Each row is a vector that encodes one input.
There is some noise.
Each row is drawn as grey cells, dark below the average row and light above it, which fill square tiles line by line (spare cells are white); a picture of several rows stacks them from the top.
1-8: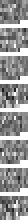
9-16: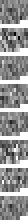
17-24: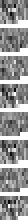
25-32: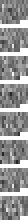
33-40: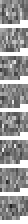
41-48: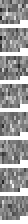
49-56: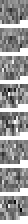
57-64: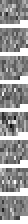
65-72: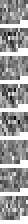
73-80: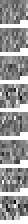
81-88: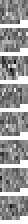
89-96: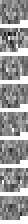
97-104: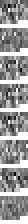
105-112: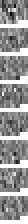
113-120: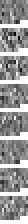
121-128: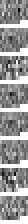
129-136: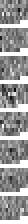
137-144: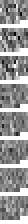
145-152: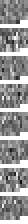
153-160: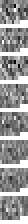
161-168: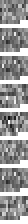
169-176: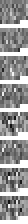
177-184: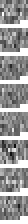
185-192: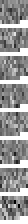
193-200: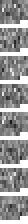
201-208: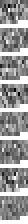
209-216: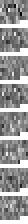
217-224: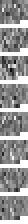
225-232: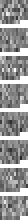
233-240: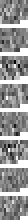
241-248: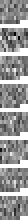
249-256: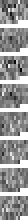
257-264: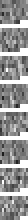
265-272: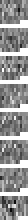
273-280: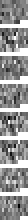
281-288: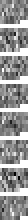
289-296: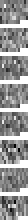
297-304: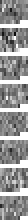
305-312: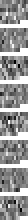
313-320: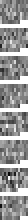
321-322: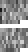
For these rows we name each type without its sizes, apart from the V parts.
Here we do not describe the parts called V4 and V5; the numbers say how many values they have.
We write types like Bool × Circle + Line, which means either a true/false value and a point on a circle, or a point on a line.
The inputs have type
Bool × Circle + (Line + V5) × List(V4).
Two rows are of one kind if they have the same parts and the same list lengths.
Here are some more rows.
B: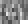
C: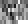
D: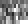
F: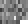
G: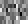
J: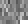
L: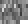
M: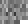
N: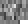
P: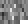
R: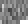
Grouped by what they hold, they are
B
C, D, G
F
J, M
L
N, P
R

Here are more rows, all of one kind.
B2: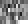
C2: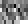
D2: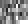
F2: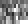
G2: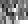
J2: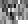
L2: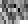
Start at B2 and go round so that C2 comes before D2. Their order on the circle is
B2, J2, L2, C2, G2, F2, D2.
